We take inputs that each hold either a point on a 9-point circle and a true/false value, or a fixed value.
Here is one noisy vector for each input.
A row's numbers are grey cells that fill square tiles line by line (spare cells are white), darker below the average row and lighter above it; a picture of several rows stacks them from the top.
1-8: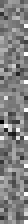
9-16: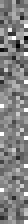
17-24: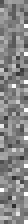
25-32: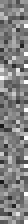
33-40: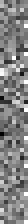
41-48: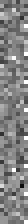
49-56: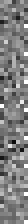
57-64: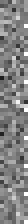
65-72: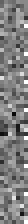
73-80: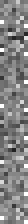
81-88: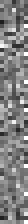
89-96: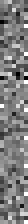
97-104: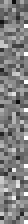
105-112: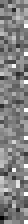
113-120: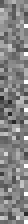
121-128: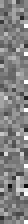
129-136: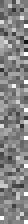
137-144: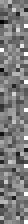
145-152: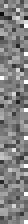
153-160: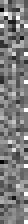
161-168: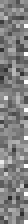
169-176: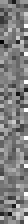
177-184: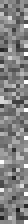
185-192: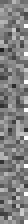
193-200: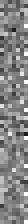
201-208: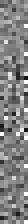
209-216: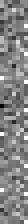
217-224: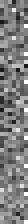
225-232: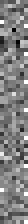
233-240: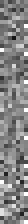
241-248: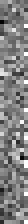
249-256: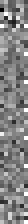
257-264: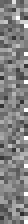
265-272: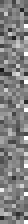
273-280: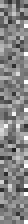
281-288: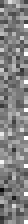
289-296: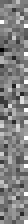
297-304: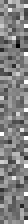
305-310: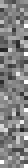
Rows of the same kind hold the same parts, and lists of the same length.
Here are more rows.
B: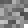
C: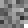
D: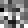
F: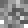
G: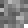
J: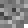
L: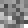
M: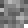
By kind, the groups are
B, C, F, G, J, L, M
D

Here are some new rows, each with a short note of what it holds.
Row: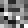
a fixed value
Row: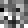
a fixed value
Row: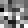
a fixed value
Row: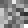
a point on a 9-point circle and a true/false value
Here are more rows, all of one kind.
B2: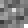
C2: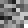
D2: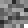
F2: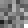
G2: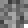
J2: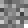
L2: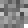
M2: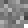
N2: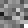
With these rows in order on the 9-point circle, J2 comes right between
L2 and M2.
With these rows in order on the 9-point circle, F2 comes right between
D2 and N2.
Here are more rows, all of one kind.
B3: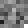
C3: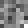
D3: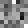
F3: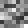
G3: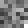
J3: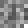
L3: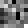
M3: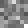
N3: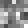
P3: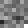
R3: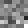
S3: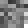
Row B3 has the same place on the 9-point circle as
D3, G3 and M3.
